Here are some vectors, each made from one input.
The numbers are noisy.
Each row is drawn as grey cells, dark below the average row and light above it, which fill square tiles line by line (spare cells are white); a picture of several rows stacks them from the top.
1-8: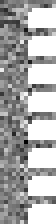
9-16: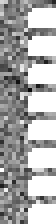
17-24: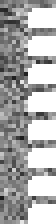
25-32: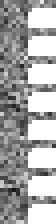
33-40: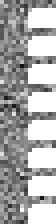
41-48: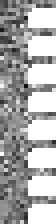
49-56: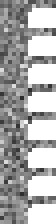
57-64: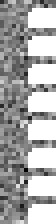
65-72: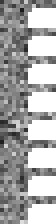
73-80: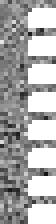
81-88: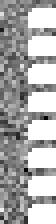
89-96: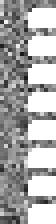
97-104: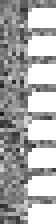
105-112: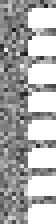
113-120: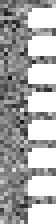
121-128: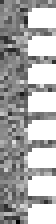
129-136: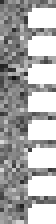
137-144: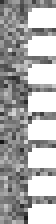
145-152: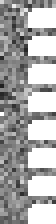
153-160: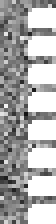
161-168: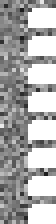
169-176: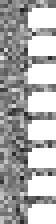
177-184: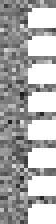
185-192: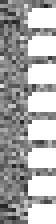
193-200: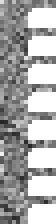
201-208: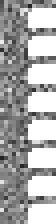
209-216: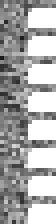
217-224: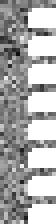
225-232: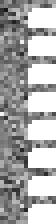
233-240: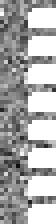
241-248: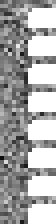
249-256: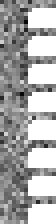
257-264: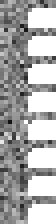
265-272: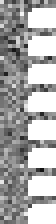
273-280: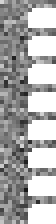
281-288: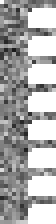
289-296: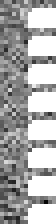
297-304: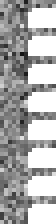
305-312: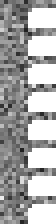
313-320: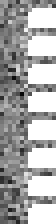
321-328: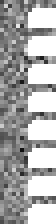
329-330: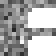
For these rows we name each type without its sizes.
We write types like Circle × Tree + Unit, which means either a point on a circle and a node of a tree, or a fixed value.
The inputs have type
(Bool × Bool × Bool × Bool × Tree + Unit) × (Tree + Unit).
